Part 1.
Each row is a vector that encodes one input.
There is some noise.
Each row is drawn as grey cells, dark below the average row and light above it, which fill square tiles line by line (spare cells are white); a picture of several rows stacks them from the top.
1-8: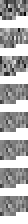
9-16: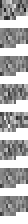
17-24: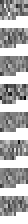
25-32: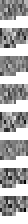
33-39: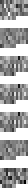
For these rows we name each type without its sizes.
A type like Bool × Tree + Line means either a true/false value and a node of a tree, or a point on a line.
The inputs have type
Label.
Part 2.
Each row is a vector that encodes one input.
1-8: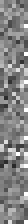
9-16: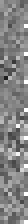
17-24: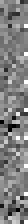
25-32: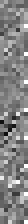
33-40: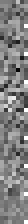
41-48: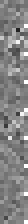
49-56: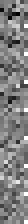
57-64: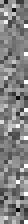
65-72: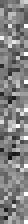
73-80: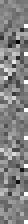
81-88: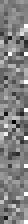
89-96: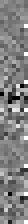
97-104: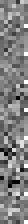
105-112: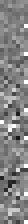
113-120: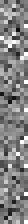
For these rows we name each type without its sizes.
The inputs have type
Line.
